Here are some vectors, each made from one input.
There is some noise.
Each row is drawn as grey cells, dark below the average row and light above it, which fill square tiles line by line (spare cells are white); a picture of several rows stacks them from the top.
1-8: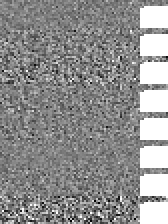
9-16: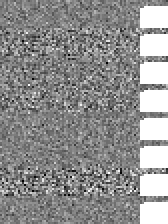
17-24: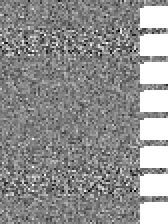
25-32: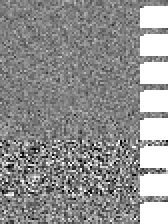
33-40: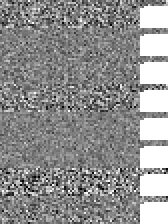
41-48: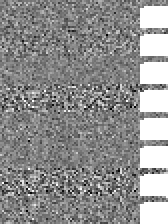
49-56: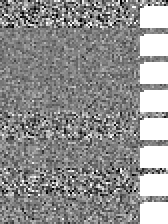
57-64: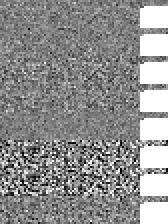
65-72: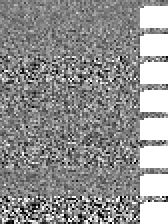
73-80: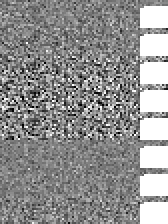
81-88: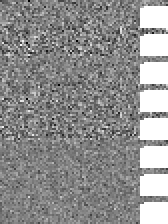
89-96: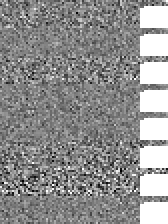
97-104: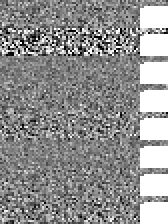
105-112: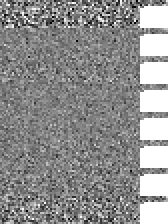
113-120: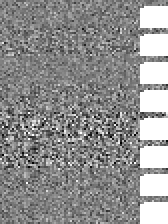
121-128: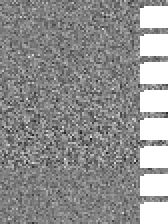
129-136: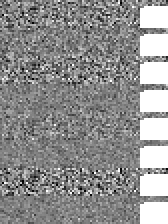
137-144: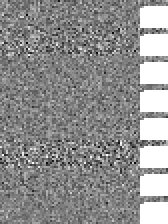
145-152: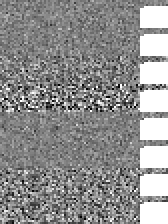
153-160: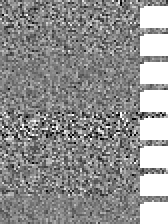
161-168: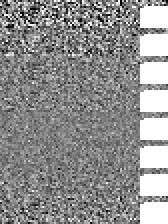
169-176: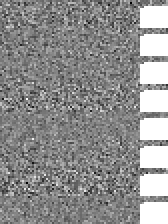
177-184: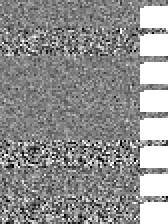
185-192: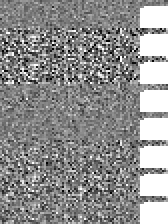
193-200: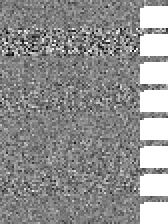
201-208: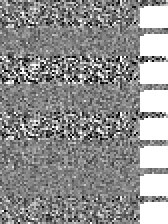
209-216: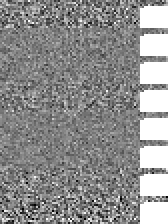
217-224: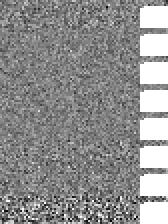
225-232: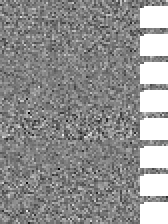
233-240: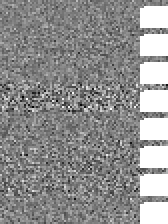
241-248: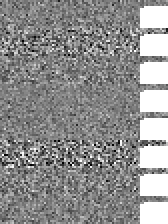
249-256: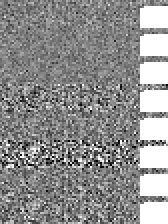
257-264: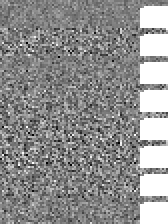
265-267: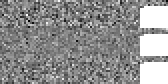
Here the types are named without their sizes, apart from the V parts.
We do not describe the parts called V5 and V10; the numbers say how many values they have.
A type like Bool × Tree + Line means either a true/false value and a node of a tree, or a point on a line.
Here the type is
(Bool × Bool × Bool + V5) × (Line + V10).
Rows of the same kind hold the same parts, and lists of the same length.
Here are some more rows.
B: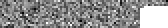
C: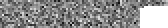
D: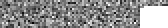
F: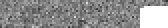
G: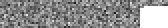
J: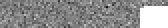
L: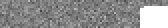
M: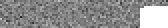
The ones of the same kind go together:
B
C, D, G, J
F
L, M

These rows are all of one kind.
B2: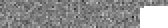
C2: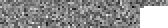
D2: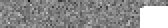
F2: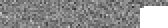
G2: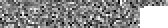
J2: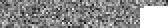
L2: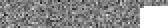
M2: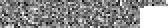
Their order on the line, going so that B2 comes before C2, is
D2, L2, B2, J2, G2, C2, F2, M2.
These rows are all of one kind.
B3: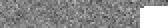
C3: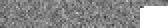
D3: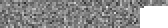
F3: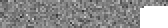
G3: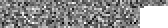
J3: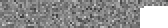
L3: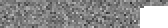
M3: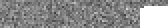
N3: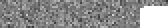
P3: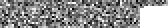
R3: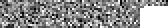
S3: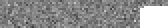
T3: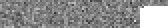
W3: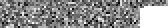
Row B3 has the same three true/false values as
G3, L3, M3 and W3.
